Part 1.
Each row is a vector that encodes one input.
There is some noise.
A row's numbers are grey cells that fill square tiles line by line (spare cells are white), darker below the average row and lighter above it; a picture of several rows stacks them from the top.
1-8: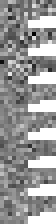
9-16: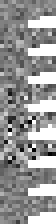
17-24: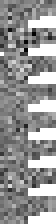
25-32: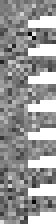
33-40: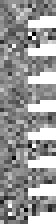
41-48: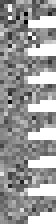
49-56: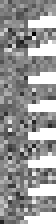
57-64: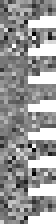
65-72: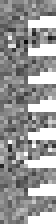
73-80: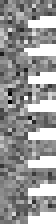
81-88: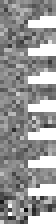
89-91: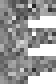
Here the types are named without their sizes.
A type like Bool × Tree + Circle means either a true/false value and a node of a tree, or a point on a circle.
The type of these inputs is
Circle.
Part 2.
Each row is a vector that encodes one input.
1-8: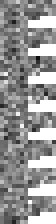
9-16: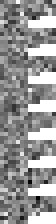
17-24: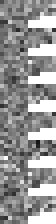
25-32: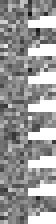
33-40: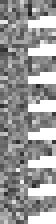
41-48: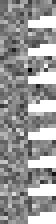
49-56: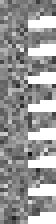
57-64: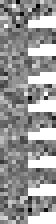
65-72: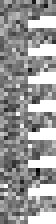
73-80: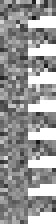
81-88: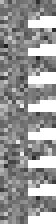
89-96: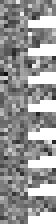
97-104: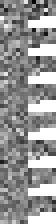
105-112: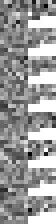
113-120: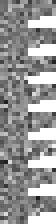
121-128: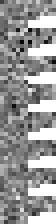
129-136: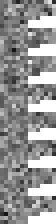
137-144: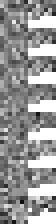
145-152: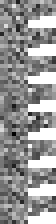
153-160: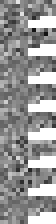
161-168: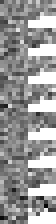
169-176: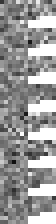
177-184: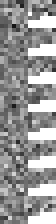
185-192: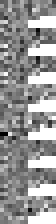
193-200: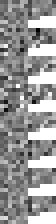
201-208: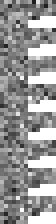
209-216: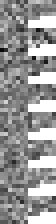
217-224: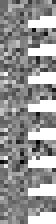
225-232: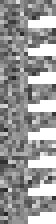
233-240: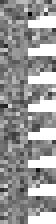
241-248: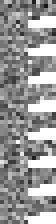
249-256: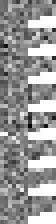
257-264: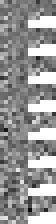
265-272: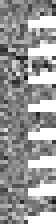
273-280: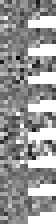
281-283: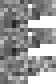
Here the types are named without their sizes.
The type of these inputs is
Label.
